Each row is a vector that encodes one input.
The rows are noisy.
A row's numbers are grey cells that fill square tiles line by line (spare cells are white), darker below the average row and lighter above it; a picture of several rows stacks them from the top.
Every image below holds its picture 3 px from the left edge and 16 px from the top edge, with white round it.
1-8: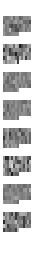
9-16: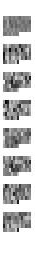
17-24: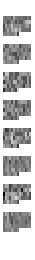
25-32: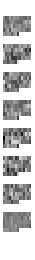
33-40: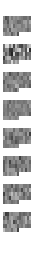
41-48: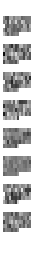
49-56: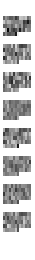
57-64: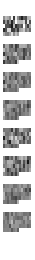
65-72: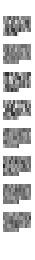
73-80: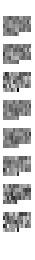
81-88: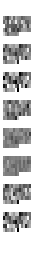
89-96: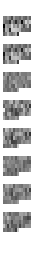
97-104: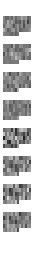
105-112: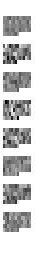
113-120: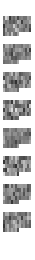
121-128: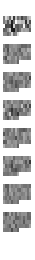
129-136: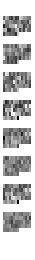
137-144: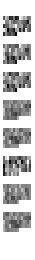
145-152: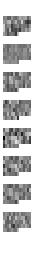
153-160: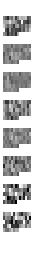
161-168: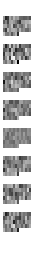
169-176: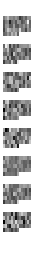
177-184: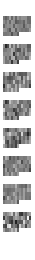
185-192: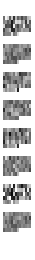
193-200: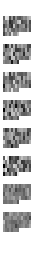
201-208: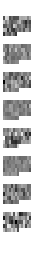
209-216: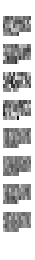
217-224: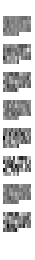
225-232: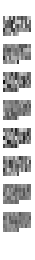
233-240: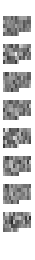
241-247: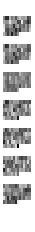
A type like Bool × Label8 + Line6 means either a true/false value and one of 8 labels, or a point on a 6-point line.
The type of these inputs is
Bool × Tree8.
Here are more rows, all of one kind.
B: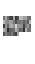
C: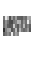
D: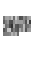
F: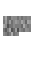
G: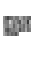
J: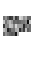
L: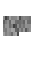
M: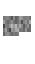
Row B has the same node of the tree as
C and F.
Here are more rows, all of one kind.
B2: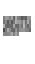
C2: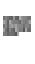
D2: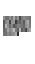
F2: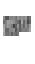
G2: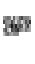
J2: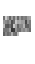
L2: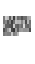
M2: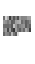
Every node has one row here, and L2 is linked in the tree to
B2, C2 and M2.
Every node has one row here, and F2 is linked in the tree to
G2 and M2.
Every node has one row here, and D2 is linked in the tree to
C2.
